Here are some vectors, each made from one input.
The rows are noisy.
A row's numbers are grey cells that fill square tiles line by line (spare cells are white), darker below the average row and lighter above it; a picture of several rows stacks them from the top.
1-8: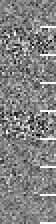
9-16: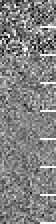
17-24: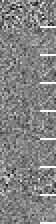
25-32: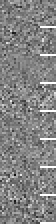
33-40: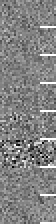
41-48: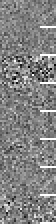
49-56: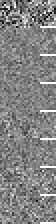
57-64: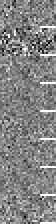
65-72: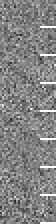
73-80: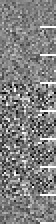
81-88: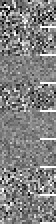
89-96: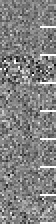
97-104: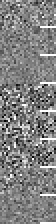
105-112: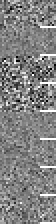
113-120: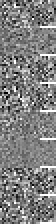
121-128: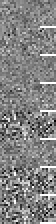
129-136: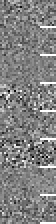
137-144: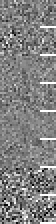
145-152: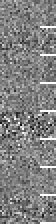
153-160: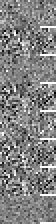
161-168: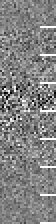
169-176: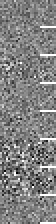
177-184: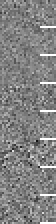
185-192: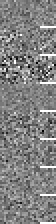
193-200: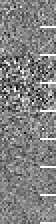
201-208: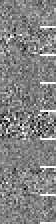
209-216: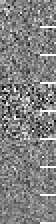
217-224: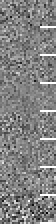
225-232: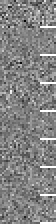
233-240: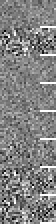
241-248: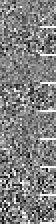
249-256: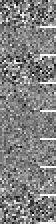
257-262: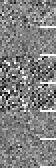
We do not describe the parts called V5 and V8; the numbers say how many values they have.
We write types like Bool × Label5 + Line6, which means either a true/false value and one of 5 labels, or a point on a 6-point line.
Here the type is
Bool × (Line10 + V5) + V8.
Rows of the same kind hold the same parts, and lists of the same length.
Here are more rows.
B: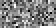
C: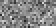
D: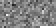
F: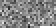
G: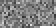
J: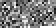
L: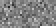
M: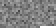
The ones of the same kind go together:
B, J
C, F, G, M
D, L

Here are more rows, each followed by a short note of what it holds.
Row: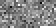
a point on a 10-point line and a true/false value
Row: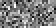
a value of V8
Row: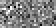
a true/false value and a value of V5
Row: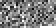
a value of V8
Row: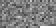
a point on a 10-point line and a true/false value
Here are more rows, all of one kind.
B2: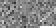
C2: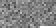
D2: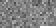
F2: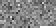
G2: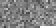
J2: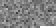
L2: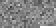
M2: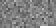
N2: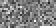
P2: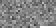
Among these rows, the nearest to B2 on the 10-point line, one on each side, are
C2 and M2.
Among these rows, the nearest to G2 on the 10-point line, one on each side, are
J2 and L2.
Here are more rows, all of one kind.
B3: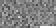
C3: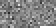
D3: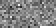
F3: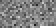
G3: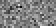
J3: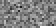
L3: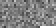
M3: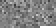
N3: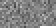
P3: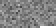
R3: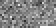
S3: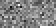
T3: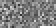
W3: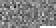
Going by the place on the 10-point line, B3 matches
N3, R3 and W3.
